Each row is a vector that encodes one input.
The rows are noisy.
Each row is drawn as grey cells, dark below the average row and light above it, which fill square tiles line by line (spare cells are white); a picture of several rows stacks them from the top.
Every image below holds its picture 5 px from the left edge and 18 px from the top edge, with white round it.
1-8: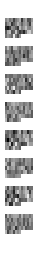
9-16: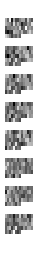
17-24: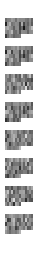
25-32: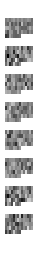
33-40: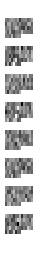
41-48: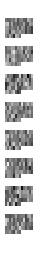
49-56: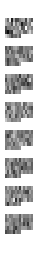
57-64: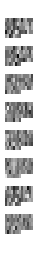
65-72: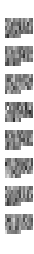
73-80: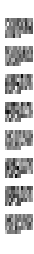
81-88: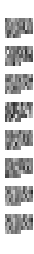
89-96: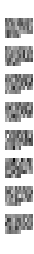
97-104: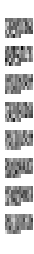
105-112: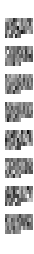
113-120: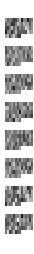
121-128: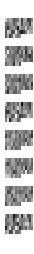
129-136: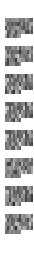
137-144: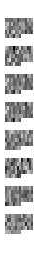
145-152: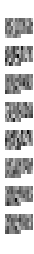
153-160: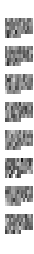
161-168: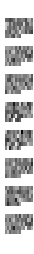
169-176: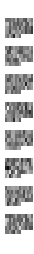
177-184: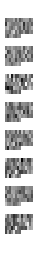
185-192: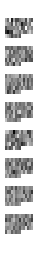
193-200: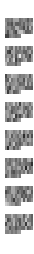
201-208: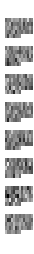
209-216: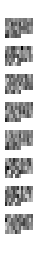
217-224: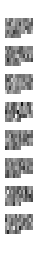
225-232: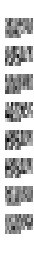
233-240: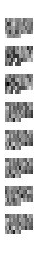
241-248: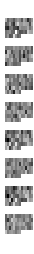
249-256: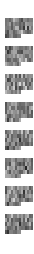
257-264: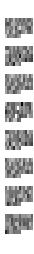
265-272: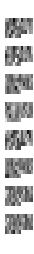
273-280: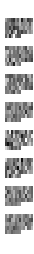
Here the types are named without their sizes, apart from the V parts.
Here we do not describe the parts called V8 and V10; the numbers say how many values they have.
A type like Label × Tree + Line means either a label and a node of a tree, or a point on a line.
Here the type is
List(Line) + V8 × V10.
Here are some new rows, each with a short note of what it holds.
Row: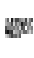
the empty list
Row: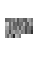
a list of one item
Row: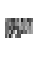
a value of V8 and a value of V10
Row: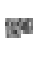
a list of three items
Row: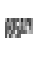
a value of V8 and a value of V10
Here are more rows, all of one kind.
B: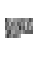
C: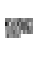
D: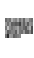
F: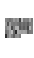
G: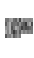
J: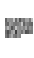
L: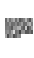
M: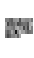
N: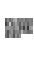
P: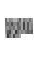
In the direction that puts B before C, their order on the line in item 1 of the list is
L, J, P, B, D, M, F, N, G, C.
